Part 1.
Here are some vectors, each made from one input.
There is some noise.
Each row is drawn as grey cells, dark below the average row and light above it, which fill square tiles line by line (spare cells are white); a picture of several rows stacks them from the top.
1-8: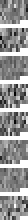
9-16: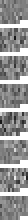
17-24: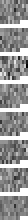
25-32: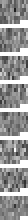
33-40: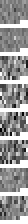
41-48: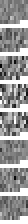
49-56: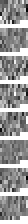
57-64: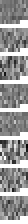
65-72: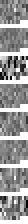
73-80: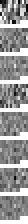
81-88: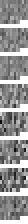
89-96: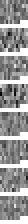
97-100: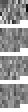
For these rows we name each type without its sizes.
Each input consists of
a list of points on a line.
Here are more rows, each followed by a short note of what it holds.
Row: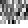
the empty list
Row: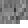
a list of one item
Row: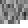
the empty list
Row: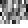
a list of two items
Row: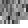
a list of one item
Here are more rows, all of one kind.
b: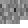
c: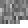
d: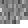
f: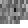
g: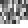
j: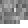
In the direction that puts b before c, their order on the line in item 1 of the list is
b, f, c, d, g, j.
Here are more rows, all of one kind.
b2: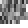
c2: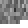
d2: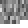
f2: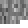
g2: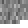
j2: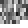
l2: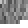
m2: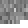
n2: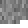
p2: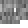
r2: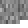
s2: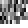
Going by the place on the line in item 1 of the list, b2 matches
d2 and g2.
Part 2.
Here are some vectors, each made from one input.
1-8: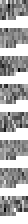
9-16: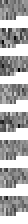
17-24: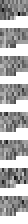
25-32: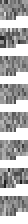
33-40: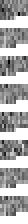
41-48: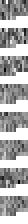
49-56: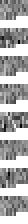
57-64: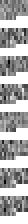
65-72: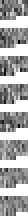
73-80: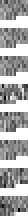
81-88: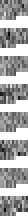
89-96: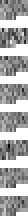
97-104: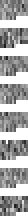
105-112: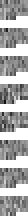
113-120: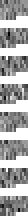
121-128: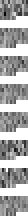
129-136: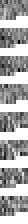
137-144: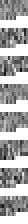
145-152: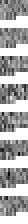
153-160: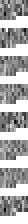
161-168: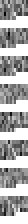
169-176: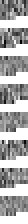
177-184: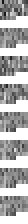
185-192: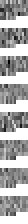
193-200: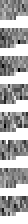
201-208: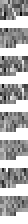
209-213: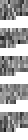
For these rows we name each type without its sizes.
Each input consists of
either a point on a circle, or three true/false values.
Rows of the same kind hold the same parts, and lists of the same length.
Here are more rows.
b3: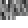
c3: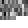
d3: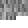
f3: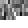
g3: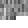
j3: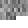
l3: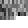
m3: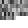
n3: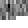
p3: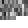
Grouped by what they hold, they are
b3, c3, f3, l3, m3, n3, p3
d3, g3, j3

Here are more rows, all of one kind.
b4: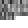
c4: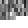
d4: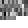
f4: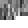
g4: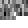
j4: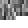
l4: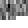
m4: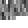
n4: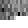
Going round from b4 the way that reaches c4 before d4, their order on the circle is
b4, n4, l4, m4, c4, d4, g4, j4, f4.
